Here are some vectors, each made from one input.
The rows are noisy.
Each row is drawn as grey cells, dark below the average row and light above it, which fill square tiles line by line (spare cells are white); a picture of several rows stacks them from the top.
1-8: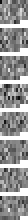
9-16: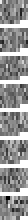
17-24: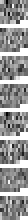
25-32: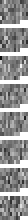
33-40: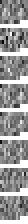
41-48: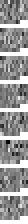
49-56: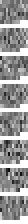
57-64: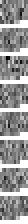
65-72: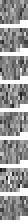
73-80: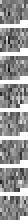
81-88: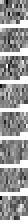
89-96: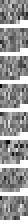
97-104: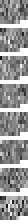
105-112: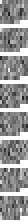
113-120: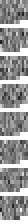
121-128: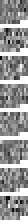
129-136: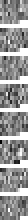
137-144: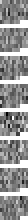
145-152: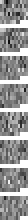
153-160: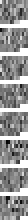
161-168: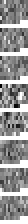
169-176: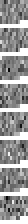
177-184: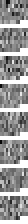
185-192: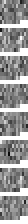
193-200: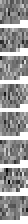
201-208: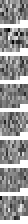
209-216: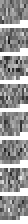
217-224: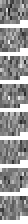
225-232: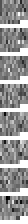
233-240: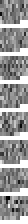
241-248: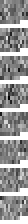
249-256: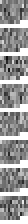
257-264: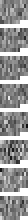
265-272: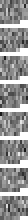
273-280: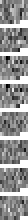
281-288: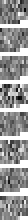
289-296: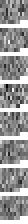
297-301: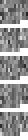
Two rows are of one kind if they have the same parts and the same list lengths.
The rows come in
2 kinds.
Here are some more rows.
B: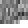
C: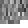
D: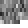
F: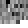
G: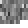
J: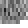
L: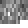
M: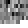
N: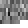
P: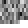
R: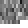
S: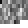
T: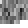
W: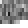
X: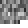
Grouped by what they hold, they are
B, C, D, G, J, L, N, P, R, S, T, W, X
F, M

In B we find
a node of a 16-node tree and a true/false value.
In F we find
a true/false value.
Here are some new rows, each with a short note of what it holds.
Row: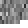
a node of a 16-node tree and a true/false value
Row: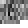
a node of a 16-node tree and a true/false value
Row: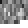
a node of a 16-node tree and a true/false value
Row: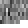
a node of a 16-node tree and a true/false value
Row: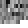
a true/false value
